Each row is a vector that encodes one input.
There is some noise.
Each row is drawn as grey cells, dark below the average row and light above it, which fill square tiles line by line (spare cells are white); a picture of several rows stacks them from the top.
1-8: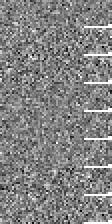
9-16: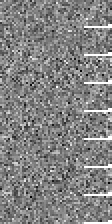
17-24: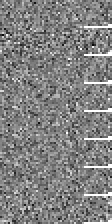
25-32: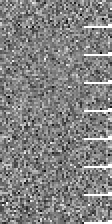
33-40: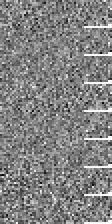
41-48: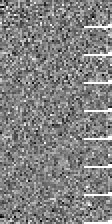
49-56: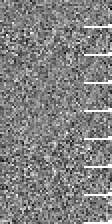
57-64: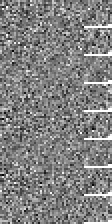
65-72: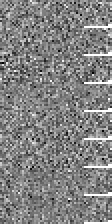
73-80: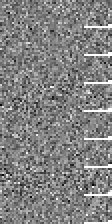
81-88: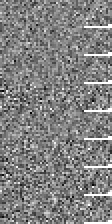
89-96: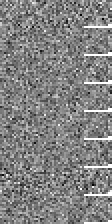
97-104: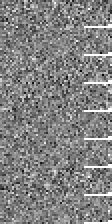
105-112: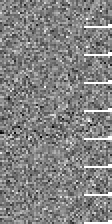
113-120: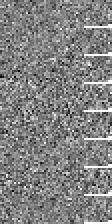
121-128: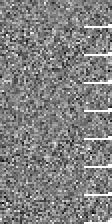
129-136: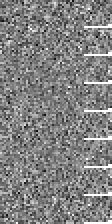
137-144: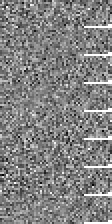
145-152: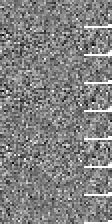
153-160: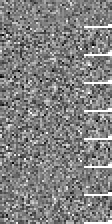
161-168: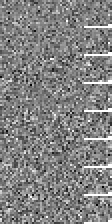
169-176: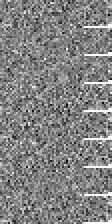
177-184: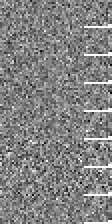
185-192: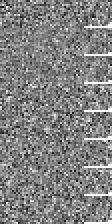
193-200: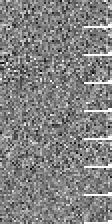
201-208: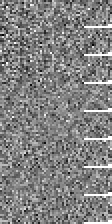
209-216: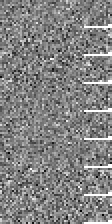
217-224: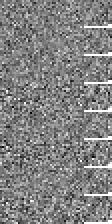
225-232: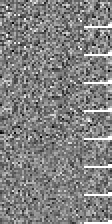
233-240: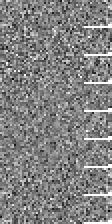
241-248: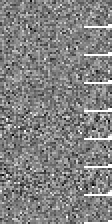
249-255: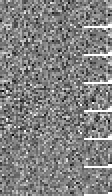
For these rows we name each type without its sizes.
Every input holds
either a point on a circle, or two labels.
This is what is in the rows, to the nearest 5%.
About 50% of them hold a point on a circle. The rest hold two labels.
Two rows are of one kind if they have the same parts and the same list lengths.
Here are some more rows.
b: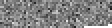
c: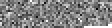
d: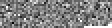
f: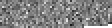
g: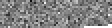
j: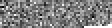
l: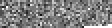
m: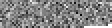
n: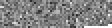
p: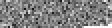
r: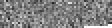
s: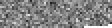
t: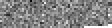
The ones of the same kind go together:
b, f, g, n, r, s, t
c, d, j, l, m, p

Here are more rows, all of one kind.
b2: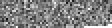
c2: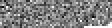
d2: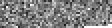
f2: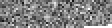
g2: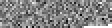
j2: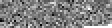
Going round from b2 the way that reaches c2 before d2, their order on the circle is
b2, f2, j2, g2, c2, d2.
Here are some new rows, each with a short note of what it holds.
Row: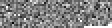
a point on a circle
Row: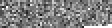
a point on a circle
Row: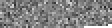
two labels
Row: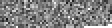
a point on a circle
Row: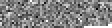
a point on a circle
